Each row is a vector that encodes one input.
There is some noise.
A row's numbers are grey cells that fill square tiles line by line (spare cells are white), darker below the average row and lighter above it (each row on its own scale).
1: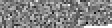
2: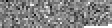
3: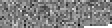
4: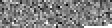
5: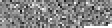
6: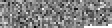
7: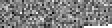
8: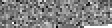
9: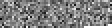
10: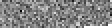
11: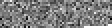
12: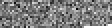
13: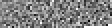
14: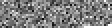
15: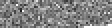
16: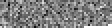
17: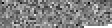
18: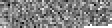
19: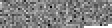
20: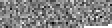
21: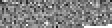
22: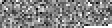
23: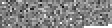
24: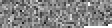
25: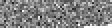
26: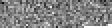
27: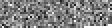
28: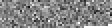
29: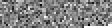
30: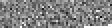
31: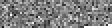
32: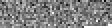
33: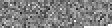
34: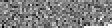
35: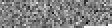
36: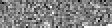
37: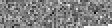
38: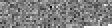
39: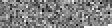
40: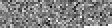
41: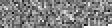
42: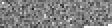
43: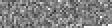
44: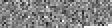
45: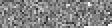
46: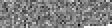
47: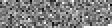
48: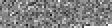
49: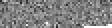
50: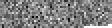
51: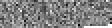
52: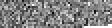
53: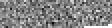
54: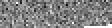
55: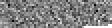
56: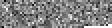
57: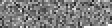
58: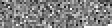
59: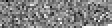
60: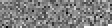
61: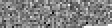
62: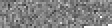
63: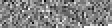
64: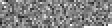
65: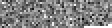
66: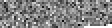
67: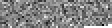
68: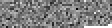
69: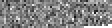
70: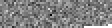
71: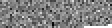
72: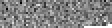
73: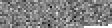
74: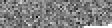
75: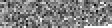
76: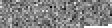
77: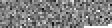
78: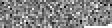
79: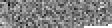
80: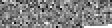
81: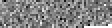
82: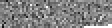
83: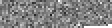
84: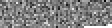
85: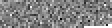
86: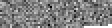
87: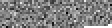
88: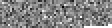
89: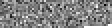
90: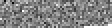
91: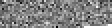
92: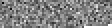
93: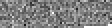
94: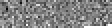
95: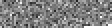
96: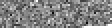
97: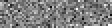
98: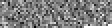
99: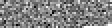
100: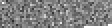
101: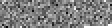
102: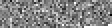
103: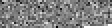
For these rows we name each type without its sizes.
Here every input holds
either a point on a circle, or a label.
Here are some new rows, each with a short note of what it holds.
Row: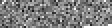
a point on a circle
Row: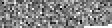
a point on a circle
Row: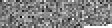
a point on a circle
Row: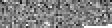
a point on a circle
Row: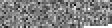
a point on a circle
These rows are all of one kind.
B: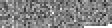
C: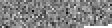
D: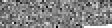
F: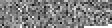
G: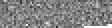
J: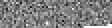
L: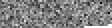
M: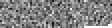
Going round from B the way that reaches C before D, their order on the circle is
B, F, C, M, L, D, G, J.
